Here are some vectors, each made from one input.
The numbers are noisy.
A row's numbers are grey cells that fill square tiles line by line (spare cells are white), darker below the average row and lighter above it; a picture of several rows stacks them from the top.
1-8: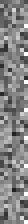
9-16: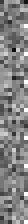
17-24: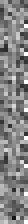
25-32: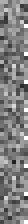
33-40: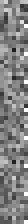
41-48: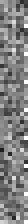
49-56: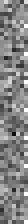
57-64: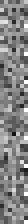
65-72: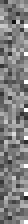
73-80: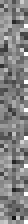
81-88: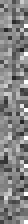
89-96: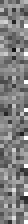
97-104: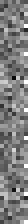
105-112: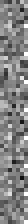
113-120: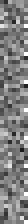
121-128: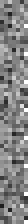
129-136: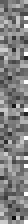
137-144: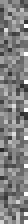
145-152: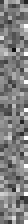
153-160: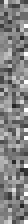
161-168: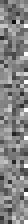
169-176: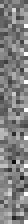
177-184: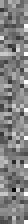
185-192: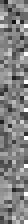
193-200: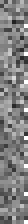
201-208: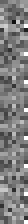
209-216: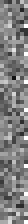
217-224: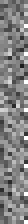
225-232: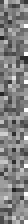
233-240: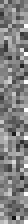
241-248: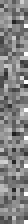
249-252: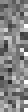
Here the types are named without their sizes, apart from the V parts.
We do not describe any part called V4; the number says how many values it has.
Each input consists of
either a label, or a true/false value and a value of V4.
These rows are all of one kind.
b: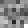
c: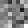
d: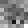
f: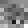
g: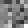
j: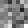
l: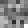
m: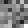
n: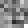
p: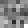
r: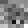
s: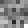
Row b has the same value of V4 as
l, p and s.
